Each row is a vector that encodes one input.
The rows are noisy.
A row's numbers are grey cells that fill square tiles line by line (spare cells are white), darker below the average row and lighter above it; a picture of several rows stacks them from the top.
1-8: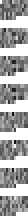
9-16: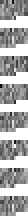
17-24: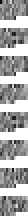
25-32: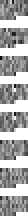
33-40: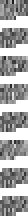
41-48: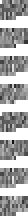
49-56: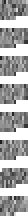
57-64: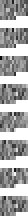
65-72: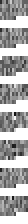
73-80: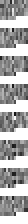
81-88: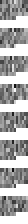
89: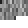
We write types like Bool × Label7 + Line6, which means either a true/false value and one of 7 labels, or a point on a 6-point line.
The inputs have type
Line6 + Line10.
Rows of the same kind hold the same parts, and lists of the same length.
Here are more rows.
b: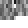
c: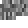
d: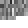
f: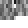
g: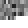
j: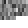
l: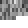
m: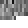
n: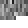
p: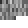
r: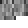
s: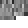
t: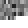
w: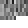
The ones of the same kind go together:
b, c, d, f, g, j, t
l, m, n, p, r, s, w

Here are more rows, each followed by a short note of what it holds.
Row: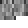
a point on a 10-point line
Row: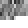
a point on a 6-point line
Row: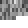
a point on a 10-point line
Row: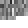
a point on a 6-point line
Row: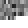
a point on a 6-point line
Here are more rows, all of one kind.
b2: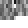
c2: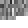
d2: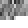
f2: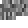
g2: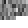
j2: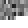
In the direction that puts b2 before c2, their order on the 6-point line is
b2, d2, c2, f2, g2, j2.
